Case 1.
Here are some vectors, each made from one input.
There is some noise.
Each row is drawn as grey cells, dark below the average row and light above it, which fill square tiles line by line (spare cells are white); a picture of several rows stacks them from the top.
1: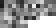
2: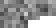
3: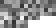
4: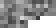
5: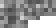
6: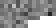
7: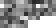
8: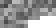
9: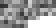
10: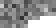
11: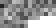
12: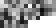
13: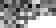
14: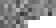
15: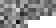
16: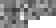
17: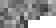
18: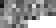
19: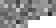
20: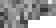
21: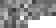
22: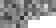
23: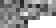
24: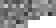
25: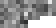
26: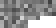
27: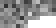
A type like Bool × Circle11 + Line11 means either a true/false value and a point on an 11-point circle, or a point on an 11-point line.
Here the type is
Label4.
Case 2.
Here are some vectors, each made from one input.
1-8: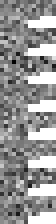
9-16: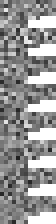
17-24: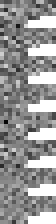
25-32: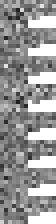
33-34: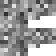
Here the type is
Line7.
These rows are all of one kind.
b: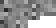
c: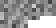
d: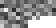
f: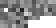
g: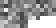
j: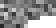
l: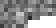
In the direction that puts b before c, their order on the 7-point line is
j, l, b, c, f, d, g.
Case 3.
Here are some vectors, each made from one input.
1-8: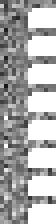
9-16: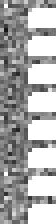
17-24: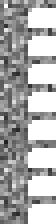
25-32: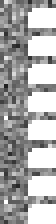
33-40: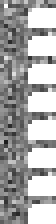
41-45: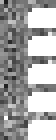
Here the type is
Label5.
